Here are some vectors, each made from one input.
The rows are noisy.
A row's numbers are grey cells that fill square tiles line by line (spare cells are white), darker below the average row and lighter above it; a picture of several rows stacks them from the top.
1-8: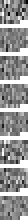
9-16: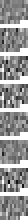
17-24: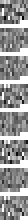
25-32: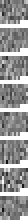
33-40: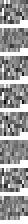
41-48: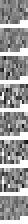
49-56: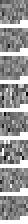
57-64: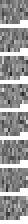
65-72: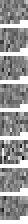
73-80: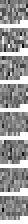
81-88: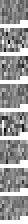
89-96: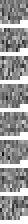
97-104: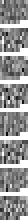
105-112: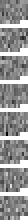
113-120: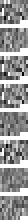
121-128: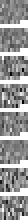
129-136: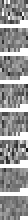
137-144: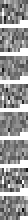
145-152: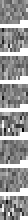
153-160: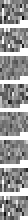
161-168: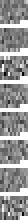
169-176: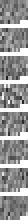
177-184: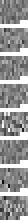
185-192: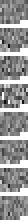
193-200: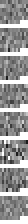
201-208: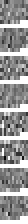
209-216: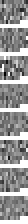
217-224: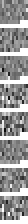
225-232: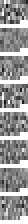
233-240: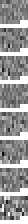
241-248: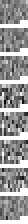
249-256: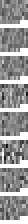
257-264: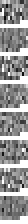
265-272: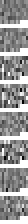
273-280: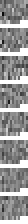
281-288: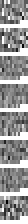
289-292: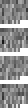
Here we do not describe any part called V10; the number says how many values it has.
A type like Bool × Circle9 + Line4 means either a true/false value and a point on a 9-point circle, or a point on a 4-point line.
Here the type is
Bool × Label9 + Tree11 × (Tree11 + V10).
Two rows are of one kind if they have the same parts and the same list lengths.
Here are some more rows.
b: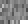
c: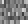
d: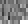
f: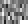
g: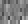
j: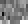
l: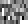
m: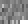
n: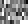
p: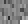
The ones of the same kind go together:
b, c, m
d, g, j, p
f, l, n

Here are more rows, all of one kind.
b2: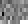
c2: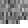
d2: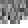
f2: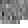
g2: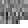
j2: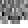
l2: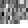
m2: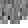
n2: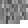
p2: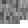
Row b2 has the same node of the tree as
d2, j2, l2 and m2.
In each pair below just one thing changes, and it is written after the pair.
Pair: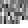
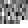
the label
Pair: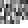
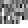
the true/false value
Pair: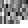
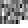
the label
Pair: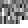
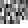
the true/false value
